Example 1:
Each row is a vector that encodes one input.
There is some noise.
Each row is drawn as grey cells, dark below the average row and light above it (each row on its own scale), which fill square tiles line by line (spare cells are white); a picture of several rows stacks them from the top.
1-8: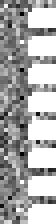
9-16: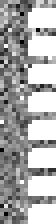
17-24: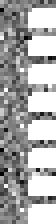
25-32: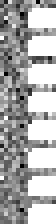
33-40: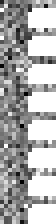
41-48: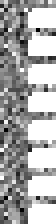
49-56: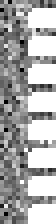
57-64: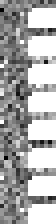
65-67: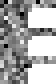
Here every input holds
either one of 6 labels, or a node of a 9-node tree.
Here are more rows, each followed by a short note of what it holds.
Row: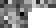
a node of a 9-node tree
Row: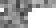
a node of a 9-node tree
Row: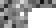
one of 6 labels
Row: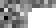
one of 6 labels
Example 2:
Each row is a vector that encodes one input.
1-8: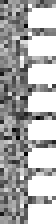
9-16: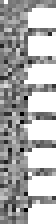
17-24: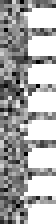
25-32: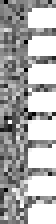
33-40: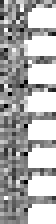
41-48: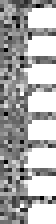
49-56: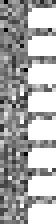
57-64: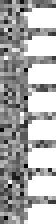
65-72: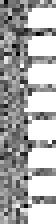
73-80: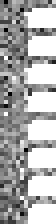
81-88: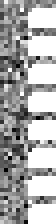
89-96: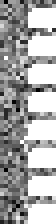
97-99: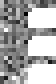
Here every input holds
a list of up to two points on an 11-point line.
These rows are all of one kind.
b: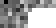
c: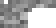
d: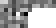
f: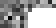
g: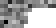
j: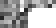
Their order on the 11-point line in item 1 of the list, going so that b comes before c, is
b, f, g, c, j, d.
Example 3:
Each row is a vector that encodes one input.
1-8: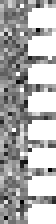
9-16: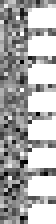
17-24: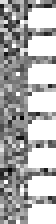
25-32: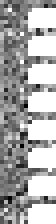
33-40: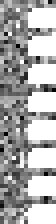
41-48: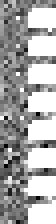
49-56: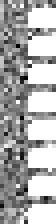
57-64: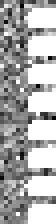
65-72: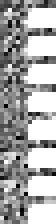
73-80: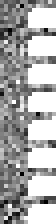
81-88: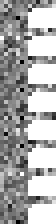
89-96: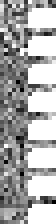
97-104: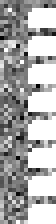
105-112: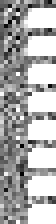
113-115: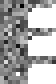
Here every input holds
either a point on a 10-point line, or four true/false values.
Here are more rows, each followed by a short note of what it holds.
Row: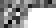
a point on a 10-point line
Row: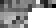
a point on a 10-point line
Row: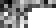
a point on a 10-point line
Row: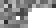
four true/false values
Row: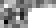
four true/false values
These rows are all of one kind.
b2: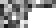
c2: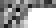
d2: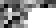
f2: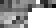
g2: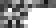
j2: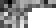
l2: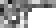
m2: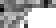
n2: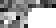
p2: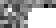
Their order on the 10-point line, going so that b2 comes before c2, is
j2, f2, n2, m2, l2, b2, p2, d2, g2, c2.
